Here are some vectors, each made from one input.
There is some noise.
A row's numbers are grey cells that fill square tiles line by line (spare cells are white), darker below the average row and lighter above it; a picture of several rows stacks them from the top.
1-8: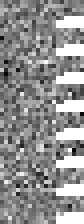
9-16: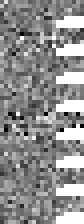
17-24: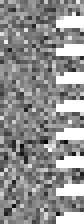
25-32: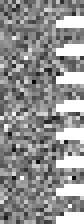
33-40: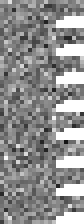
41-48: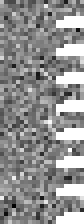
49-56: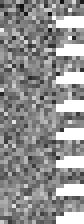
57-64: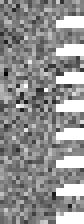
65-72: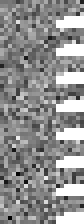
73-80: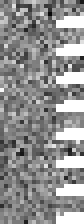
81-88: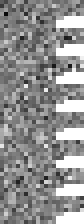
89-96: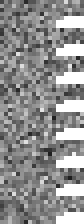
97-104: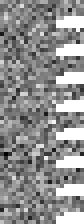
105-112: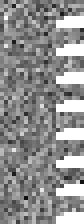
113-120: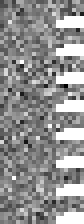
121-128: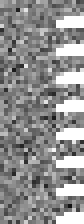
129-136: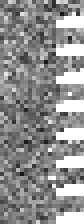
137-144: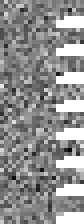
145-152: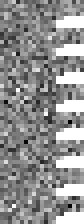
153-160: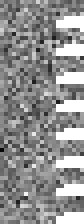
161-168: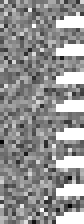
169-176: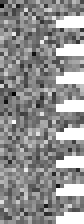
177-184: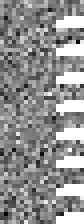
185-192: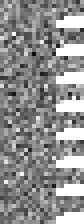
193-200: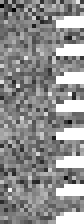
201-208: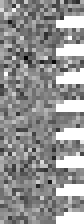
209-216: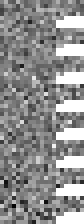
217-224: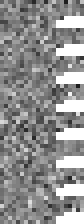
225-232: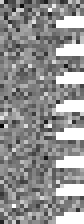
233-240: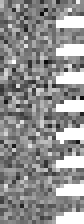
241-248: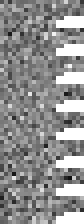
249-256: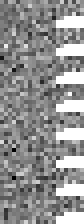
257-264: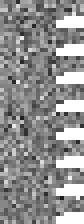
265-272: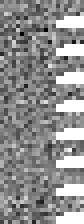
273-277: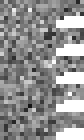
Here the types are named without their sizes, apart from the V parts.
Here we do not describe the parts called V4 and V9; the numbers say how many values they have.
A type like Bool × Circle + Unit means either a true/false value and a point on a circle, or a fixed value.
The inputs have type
((Line × Line + Unit) × V4 + Unit) × Tree × V9.
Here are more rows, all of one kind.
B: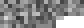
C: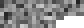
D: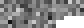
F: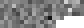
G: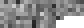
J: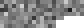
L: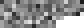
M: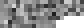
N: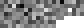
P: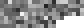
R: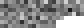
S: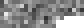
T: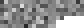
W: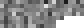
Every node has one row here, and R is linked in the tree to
P.
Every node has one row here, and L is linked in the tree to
B and F.
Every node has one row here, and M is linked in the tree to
G.
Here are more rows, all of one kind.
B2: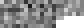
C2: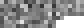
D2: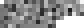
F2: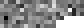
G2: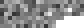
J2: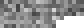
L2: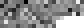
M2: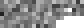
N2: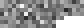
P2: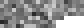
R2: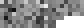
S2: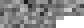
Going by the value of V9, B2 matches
C2, D2, L2 and S2.
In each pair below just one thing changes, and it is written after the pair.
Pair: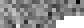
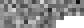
the value of V4
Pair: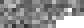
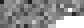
the place on one of the two lines
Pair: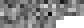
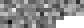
the place on one of the two lines
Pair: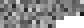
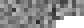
the node of the tree
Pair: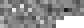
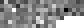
the value of V4
